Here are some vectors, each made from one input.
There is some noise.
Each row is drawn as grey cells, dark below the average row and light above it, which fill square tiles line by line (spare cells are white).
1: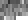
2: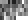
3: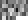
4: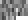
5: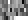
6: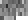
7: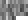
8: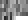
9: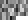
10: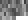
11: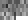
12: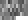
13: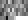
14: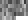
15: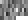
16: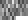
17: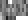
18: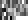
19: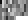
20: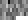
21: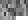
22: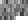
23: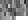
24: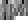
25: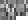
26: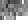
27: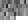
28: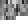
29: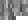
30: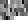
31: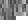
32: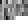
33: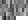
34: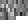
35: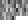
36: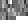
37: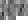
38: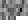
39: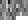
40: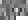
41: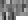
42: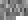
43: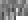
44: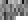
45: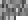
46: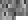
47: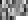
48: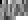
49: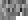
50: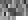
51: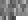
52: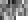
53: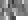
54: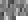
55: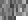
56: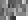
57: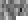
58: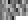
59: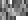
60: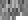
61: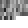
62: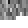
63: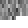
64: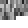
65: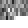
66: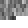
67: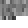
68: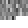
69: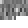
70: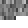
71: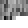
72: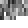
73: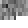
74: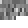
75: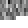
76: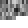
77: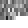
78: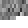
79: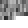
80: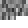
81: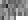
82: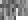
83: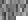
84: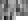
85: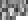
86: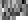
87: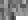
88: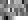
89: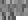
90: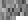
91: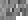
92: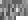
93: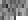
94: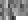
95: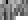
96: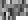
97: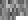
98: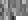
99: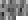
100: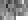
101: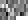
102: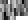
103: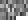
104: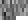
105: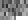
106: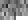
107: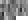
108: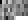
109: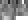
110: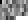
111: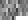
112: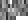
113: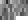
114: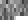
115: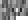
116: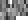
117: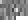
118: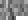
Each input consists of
either one of 7 labels and a point on a 6-point line, or a node of a 12-node tree.
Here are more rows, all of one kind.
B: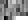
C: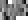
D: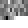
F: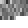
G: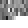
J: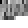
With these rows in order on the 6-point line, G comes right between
B and J.
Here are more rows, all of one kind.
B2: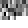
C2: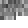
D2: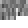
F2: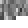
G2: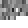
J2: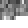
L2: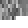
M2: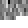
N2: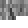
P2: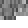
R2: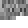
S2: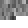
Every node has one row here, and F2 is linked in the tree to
D2 and N2.
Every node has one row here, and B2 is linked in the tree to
C2 and J2.
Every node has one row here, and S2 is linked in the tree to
N2 and P2.
